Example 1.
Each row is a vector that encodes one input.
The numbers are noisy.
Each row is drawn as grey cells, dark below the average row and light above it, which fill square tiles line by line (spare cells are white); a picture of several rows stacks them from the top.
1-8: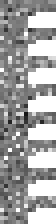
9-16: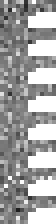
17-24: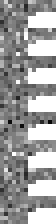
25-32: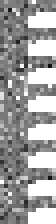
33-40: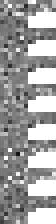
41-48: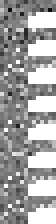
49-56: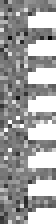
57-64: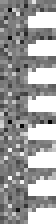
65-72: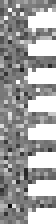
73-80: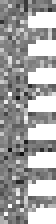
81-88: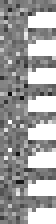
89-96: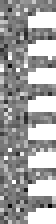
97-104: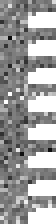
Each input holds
four true/false values.
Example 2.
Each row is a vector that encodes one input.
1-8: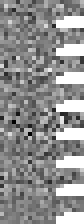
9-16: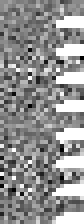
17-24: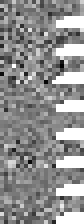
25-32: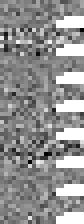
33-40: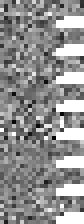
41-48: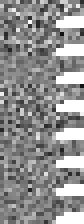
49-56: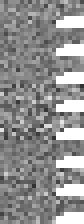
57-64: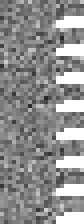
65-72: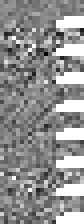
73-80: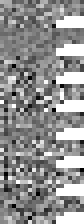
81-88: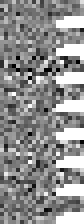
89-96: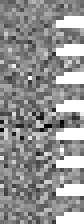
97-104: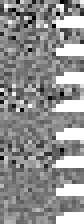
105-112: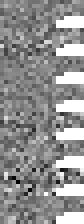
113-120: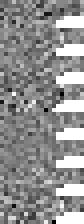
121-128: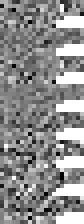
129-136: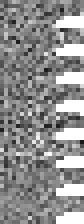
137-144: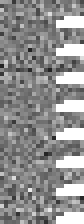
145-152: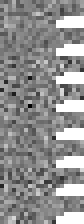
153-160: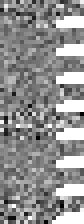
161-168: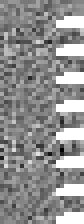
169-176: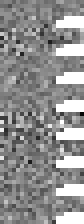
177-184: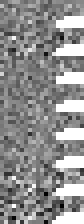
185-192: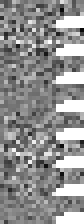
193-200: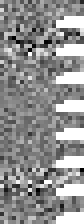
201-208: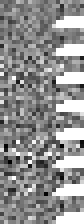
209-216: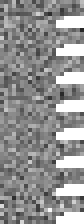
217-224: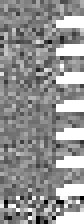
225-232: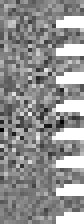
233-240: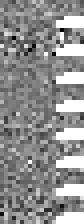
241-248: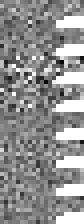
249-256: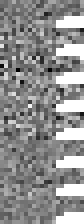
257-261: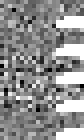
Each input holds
a point on a 10-point line.
